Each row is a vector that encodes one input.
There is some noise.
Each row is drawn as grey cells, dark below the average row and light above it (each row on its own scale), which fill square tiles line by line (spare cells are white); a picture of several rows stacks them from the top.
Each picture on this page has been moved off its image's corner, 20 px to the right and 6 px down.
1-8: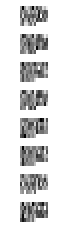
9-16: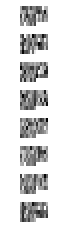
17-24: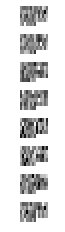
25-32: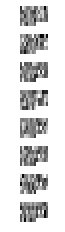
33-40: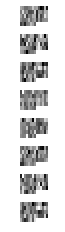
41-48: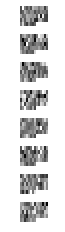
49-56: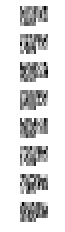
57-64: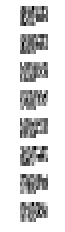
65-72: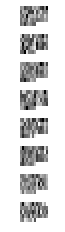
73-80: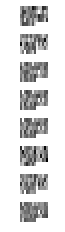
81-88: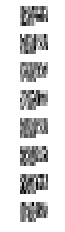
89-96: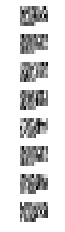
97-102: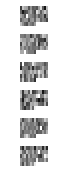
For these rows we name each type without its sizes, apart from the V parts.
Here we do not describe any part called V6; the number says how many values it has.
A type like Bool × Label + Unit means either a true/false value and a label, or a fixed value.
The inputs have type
Bool × Circle + V6.
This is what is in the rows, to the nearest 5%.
About 65% of them hold a point on a circle and a true/false value. The rest hold a value of V6.
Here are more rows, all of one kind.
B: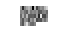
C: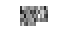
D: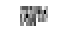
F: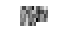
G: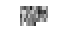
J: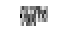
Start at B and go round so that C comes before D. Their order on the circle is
B, C, J, D, G, F.
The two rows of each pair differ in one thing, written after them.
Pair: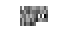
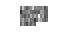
the place on the circle
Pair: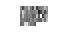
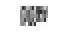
the place on the circle
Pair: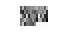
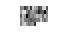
the true/false value
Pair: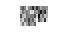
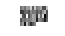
the true/false value
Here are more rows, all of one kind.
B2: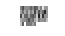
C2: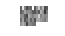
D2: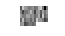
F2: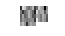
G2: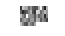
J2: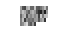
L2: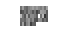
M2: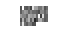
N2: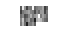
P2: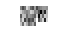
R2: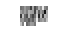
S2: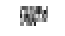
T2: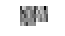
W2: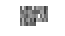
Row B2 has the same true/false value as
J2, P2, R2 and S2.
